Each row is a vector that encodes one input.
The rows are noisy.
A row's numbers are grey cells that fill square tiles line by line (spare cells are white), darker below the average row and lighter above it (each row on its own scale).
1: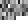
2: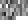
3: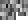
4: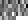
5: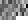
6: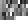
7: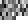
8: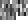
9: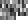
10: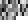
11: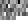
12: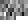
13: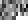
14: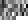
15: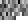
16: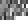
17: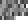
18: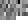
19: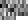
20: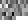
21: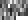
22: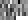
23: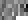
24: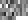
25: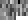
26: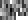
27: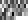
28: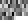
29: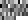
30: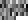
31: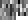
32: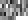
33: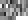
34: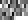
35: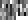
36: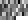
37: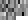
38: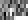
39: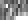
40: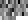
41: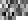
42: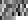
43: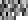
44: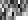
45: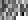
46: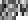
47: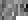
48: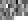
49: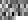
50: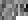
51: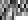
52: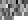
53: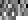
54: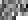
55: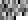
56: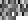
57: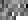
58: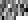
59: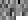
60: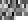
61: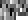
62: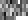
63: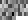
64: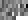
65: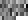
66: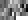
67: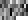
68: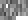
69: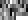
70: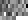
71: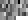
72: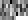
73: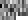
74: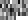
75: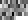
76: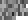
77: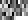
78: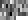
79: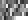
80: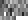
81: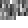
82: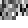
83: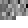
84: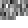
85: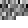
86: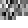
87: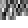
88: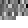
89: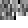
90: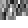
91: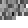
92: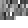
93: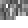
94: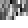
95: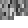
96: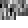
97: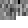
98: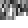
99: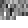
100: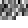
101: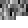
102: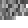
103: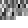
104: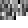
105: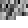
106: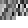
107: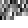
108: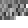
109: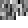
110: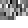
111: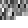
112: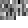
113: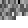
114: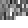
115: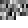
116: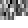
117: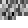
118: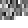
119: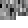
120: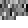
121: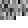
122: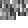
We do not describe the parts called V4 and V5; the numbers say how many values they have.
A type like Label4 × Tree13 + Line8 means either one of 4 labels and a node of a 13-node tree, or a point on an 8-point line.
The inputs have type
(Bool × Bool × Bool + Unit) × V5 + Label6 × V4.
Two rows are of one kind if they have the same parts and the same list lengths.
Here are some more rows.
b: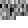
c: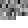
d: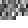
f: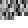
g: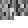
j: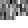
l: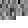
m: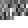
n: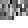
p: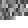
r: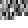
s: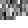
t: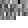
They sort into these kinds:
b, c
d, l, t
f, g, j, m, n, p, r, s

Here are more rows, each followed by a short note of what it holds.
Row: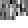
one of 6 labels and a value of V4
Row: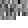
a value of V5
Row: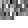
one of 6 labels and a value of V4
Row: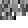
a value of V5
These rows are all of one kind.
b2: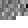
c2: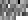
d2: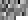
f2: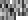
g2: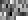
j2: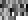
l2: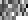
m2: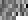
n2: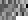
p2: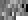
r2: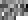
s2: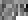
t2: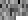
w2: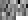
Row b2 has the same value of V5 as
p2, r2, s2 and w2.
